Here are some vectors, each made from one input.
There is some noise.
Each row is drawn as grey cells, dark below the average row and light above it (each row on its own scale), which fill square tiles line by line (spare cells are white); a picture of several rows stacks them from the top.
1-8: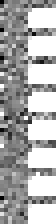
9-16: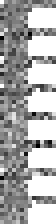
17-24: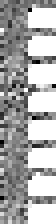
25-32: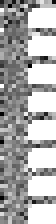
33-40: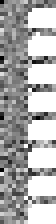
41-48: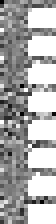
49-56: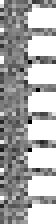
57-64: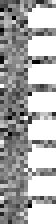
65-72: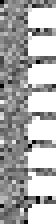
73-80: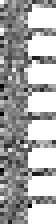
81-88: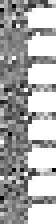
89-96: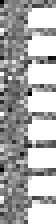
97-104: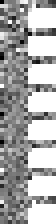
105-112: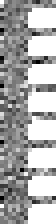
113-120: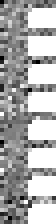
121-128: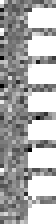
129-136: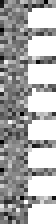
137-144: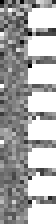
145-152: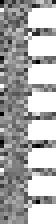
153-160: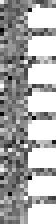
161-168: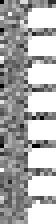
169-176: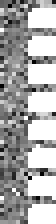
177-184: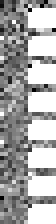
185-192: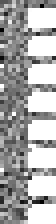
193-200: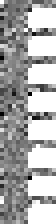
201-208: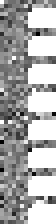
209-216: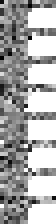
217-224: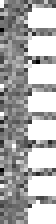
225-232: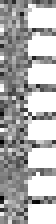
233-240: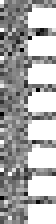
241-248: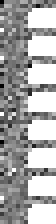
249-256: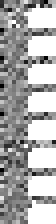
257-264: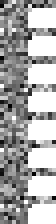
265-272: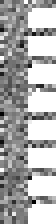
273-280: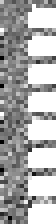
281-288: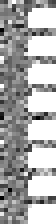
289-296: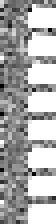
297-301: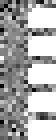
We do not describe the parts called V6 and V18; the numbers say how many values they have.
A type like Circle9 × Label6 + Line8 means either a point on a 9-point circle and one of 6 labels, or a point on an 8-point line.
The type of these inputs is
(Bool × Bool × Bool × Bool + Label4) × V18 + V6.
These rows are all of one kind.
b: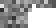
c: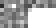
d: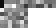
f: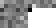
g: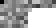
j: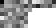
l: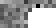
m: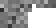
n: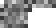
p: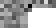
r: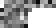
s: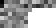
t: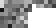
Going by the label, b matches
g, n, p and r.
